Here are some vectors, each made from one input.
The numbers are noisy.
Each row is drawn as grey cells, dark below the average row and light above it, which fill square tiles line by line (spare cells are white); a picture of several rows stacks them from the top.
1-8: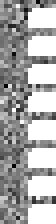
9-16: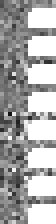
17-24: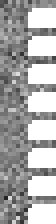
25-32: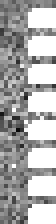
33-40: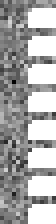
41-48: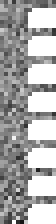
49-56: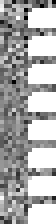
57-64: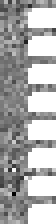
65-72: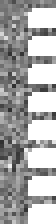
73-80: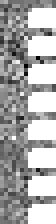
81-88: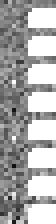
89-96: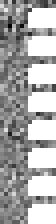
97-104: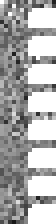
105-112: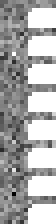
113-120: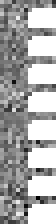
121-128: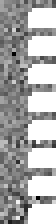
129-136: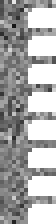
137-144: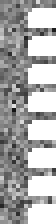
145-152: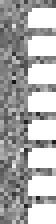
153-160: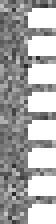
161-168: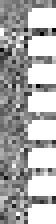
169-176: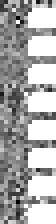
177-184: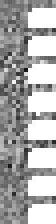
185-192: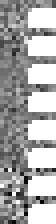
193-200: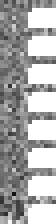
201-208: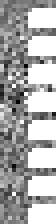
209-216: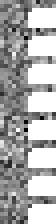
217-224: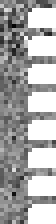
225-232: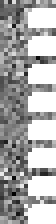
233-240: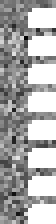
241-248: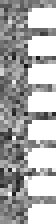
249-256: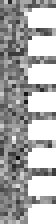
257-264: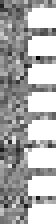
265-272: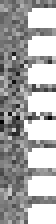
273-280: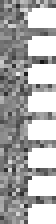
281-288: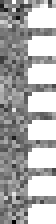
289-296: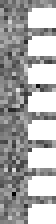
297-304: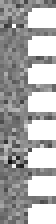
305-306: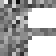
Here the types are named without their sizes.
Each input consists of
a point on a line, together with either a point on a circle, or a fixed value.
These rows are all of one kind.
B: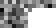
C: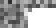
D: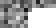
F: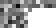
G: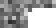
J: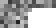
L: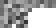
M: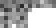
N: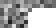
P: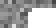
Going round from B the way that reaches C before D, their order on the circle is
B, P, N, L, C, G, J, F, M, D.
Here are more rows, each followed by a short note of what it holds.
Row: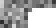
a point on a circle and a point on a line
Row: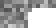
a point on a circle and a point on a line
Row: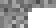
a point on a circle and a point on a line
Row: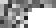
a point on a circle and a point on a line
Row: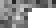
a point on a circle and a point on a line
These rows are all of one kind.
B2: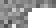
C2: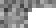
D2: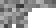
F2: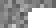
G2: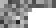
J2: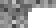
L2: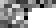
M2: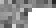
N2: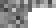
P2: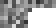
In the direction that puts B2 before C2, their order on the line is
D2, M2, B2, F2, G2, P2, C2, N2, J2, L2.
